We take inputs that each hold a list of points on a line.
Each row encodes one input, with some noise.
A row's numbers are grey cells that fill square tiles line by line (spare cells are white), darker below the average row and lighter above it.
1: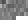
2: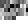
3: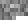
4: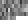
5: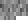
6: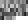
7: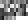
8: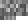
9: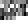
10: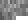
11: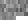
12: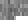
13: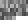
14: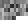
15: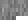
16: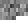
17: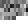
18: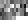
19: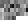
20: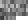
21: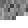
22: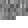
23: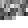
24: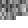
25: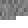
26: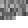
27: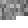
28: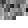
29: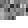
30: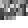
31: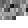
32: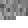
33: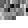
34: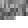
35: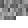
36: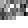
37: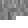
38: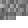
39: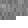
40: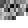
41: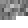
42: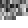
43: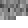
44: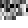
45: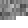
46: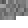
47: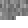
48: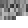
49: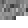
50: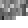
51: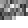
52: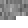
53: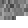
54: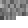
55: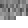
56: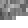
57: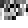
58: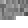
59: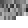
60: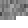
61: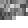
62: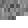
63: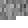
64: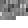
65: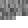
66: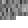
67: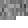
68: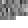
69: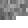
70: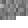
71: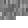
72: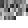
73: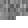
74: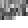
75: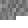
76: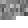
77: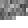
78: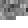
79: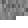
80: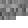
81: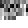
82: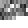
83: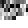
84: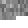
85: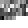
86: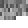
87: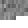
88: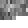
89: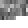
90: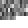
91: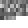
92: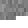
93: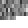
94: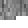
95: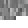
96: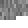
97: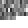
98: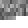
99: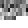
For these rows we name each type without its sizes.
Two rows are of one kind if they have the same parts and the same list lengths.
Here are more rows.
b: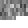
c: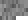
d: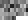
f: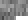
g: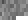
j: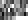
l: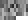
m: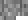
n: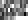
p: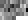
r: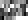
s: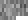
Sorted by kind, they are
b, c, d, f, g, l, m, r, s
j, n
p

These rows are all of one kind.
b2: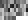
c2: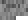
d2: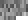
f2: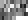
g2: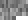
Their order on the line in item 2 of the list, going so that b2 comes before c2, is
f2, b2, g2, c2, d2.
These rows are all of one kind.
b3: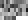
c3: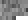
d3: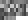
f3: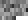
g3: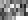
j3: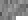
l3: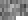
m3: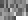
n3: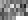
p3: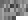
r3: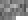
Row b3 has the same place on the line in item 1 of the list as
g3 and n3.
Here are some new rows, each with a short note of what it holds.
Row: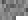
a list of two items
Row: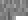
a list of one item
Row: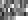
the empty list
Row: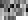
a list of one item
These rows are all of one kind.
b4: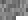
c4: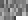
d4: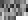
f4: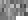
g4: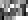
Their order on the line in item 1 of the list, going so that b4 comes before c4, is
b4, g4, d4, c4, f4.
